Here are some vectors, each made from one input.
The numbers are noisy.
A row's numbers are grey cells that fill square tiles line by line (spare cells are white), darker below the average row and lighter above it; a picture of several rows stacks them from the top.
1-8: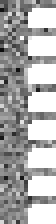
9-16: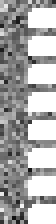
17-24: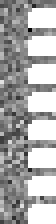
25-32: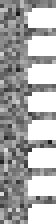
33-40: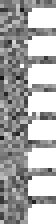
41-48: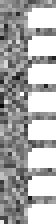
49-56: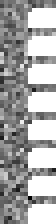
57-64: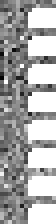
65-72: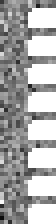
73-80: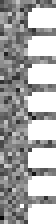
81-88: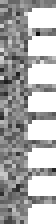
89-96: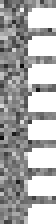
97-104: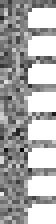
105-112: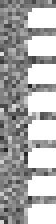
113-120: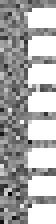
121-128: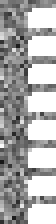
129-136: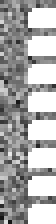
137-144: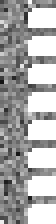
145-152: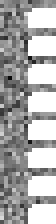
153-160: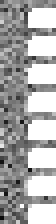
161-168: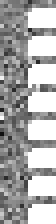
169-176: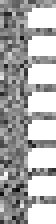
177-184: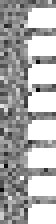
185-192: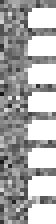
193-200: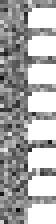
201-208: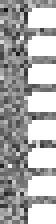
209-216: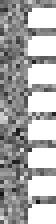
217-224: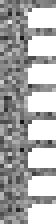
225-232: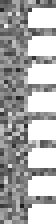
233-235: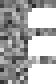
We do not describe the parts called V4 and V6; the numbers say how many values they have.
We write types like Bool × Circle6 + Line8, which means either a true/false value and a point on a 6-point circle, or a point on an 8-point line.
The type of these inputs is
Bool × Bool × Bool + Label8 + (Line5 + V6) × V4.
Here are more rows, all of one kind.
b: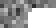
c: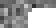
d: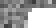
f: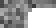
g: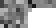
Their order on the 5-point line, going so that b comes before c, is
f, d, b, c, g.
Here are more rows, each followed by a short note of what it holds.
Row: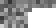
a value of V4 and a value of V6
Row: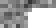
a value of V4 and a value of V6
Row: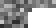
one of 8 labels
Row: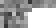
a value of V4 and a value of V6
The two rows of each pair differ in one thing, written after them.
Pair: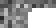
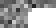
the place on the 5-point line
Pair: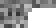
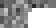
the place on the 5-point line
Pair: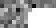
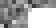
the place on the 5-point line
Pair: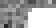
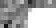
the place on the 5-point line
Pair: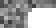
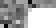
the place on the 5-point line
